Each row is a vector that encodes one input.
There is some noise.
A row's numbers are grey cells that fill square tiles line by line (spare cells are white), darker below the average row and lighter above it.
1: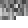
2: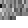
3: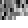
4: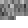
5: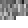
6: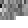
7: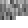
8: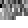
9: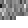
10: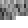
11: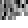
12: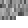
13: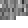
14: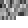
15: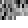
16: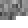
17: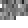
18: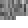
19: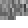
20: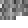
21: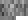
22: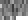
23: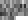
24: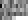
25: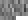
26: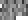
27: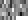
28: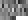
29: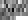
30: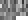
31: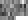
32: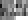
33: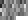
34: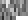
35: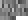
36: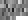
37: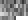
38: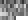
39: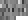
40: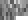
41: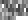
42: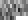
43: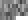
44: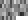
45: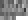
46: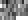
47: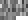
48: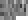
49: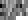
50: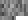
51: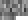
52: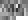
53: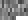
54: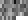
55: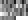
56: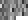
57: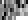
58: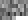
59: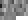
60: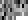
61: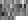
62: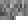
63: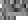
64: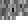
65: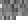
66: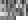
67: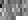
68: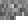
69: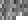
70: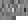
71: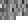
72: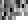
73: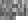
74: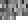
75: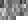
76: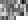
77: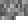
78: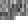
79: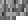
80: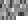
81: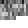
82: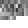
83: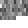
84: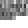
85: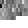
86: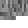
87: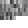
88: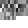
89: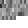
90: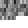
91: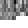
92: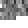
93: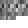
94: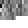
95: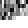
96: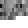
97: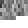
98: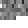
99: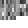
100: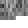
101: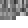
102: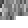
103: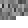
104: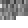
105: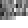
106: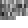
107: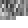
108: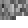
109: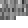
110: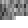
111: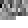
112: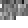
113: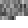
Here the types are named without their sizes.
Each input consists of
a list of points on a line.
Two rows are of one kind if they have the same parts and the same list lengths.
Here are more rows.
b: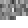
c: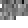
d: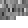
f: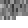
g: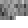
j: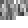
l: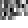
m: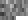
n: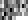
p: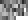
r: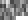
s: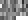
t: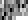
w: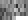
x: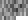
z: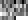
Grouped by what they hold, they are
b, g, j, m, r, w
c, d, f, p, s, x, z
l, n, t

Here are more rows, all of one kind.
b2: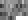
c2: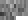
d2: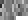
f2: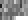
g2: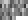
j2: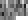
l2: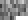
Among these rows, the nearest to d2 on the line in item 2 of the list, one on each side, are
c2 and l2.
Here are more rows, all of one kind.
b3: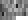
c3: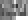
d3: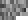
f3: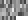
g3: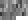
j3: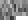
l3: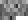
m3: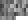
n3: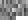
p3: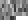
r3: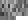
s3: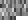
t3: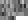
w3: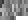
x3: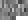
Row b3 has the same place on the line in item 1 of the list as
l3, m3, r3 and t3.
